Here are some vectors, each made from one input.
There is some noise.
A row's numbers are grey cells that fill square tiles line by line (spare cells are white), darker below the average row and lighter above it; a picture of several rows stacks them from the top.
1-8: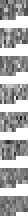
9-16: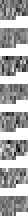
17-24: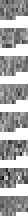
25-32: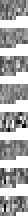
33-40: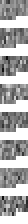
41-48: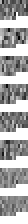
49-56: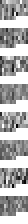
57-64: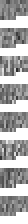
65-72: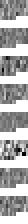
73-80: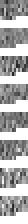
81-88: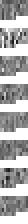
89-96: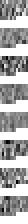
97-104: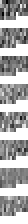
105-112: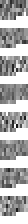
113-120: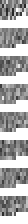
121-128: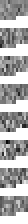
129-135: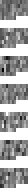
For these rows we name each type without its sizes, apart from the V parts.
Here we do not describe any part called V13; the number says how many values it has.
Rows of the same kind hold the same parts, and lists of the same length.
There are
3 kinds of row.
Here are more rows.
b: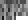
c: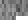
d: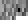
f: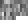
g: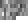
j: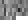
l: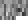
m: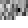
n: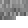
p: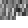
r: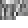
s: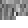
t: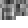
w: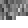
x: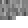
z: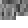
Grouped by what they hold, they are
b, f, g, x
c, d, j, l, m, n, p, z
r, s, t, w

